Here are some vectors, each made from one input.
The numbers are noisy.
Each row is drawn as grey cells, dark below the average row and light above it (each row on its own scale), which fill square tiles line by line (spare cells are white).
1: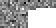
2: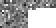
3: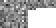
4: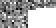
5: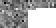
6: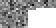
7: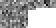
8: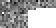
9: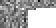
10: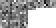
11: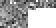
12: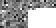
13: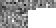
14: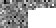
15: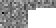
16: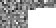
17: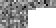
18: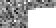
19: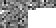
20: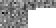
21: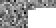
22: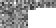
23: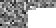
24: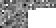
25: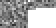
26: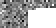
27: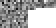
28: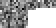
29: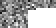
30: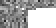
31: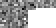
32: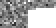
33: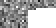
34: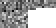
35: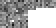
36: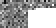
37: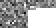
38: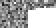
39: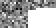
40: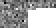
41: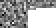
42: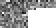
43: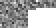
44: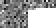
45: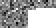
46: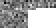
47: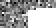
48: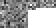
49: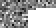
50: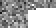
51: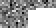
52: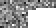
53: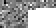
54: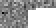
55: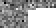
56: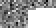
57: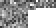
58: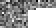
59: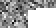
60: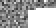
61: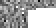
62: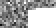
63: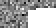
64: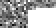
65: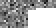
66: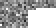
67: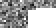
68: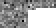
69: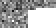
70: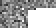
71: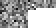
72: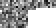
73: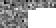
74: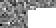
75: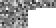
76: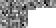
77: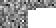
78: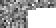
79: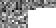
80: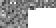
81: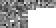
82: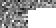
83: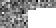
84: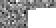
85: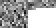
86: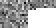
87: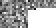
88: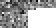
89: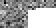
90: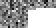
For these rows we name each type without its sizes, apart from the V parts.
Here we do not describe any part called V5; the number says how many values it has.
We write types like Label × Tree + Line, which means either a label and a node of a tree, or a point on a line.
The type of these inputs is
Label × (Line + V5).
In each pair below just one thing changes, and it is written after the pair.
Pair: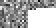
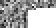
the place on the line
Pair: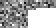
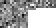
the label
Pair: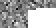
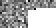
the place on the line
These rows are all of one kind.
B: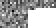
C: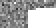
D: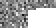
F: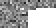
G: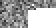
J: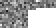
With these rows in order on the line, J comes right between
C and G.
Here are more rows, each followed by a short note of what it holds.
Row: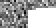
a label and a value of V5
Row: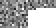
a label and a point on a line
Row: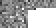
a label and a point on a line
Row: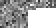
a label and a point on a line
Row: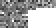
a label and a value of V5
